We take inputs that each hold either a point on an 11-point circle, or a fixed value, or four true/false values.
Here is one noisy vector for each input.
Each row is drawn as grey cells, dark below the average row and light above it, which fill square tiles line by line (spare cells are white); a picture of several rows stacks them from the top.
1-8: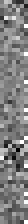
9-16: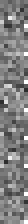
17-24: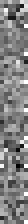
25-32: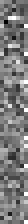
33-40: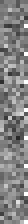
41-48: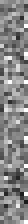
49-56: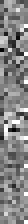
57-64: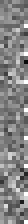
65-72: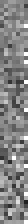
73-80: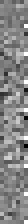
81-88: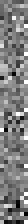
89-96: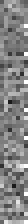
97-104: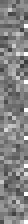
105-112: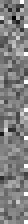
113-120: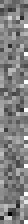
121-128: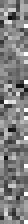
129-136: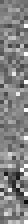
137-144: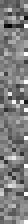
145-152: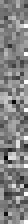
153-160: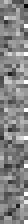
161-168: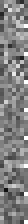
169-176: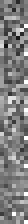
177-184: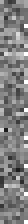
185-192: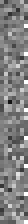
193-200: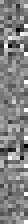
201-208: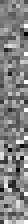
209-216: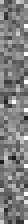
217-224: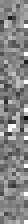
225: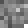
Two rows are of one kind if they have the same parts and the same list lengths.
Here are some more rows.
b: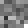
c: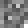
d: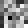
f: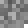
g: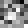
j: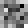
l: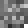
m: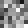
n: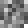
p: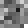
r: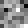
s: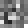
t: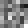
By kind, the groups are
b, c, d, f, l, m, p, r, s, t
g
j, n

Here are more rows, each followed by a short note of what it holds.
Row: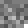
four true/false values
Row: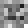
a fixed value
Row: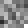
a point on an 11-point circle
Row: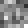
a point on an 11-point circle
